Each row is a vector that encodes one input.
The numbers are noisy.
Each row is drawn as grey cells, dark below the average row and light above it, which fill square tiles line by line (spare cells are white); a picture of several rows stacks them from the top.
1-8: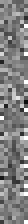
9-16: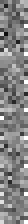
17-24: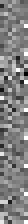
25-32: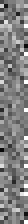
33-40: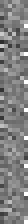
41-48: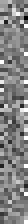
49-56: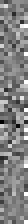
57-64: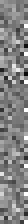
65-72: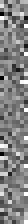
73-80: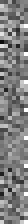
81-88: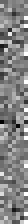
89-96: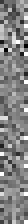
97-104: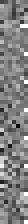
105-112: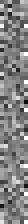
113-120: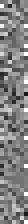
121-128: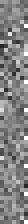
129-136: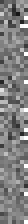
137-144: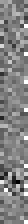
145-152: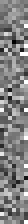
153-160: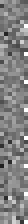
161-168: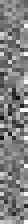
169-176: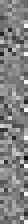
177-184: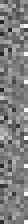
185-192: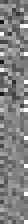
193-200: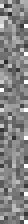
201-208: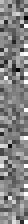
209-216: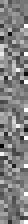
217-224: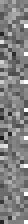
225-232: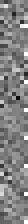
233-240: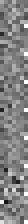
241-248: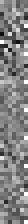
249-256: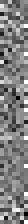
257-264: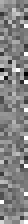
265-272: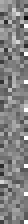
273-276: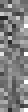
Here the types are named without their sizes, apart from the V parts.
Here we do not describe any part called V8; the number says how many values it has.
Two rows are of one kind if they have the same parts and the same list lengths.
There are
5 kinds of row.
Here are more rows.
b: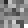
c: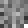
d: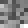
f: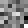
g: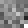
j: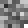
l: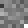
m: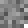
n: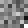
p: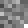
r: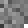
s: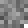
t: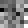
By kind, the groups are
b
c, f, r
d, j, t
g, m, s
l, n, p

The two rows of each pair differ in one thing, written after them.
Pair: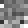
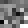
the value of V8
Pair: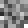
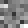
the true/false value
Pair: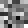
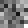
the true/false value
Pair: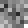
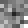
the true/false value
